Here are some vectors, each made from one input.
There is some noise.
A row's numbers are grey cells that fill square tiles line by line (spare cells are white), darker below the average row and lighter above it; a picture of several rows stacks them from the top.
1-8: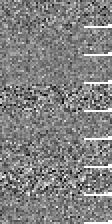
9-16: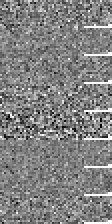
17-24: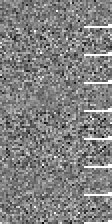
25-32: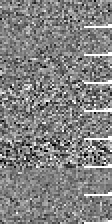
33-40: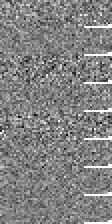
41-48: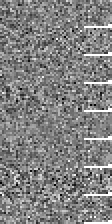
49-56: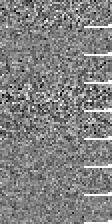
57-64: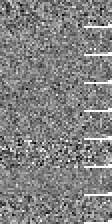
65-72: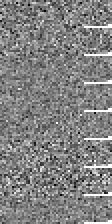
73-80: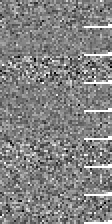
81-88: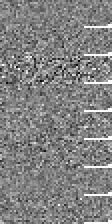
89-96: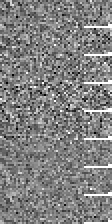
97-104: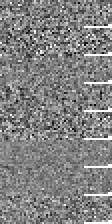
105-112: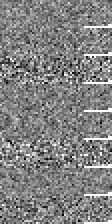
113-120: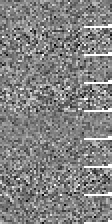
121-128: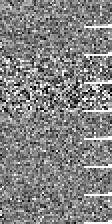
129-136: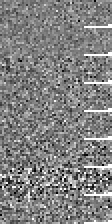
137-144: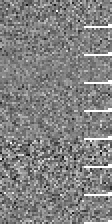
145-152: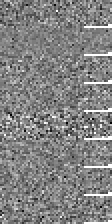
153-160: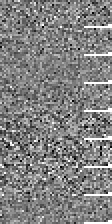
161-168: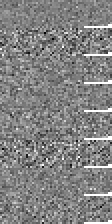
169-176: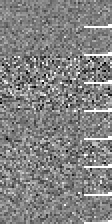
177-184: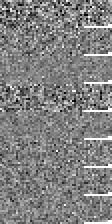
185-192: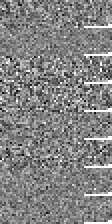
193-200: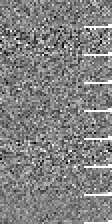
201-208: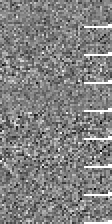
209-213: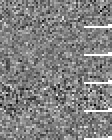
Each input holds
either a point on a 5-point line, or a point on a 6-point line.
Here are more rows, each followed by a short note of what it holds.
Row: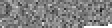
a point on a 5-point line
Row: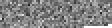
a point on a 6-point line
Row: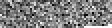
a point on a 5-point line
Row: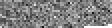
a point on a 5-point line
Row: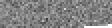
a point on a 6-point line
